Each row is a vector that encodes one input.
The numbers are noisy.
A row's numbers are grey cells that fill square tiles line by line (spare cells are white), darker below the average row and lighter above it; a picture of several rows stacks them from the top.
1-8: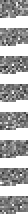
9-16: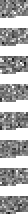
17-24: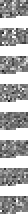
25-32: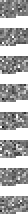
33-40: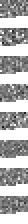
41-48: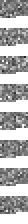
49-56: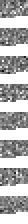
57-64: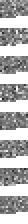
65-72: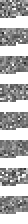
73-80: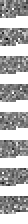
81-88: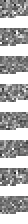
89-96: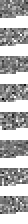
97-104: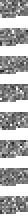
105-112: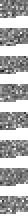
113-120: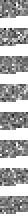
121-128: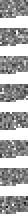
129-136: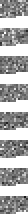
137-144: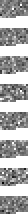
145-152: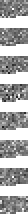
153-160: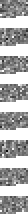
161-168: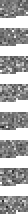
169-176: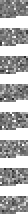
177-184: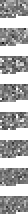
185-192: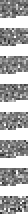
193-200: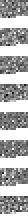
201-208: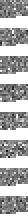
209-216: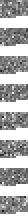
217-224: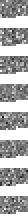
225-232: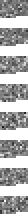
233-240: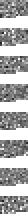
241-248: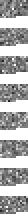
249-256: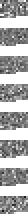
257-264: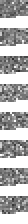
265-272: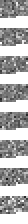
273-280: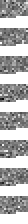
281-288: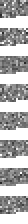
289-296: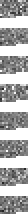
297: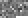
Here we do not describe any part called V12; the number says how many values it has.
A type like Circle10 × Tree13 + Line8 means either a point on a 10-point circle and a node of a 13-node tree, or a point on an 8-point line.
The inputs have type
Bool × (Line8 + V12) + List2(Line11).
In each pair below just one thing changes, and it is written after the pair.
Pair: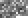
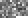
the place on the 11-point line in item 2 of the list
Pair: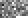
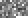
the place on the 11-point line in item 2 of the list
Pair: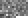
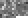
the place on the 11-point line in item 1 of the list
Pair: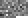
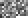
the place on the 11-point line in item 1 of the list
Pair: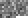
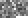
the place on the 11-point line in item 2 of the list
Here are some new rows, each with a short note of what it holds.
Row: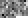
a point on an 8-point line and a true/false value
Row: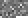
a list of one item
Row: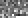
the empty list
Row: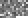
a true/false value and a value of V12
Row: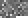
a list of one item
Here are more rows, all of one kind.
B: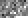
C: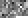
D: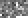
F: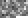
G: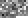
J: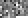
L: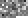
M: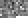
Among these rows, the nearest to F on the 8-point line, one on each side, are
D and L.
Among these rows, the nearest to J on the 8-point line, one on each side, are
B and C.
